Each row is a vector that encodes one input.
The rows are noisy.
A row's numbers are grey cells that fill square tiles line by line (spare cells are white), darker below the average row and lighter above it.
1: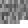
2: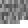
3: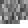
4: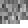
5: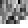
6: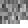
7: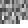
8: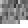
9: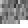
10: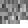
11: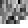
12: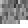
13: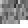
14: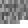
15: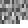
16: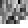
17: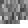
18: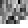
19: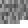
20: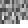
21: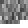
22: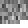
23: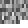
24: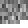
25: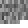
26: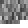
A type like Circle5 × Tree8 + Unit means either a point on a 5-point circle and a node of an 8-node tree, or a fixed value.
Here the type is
Line6.
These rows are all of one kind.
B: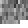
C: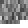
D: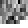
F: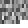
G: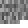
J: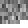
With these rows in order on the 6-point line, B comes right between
G and J.
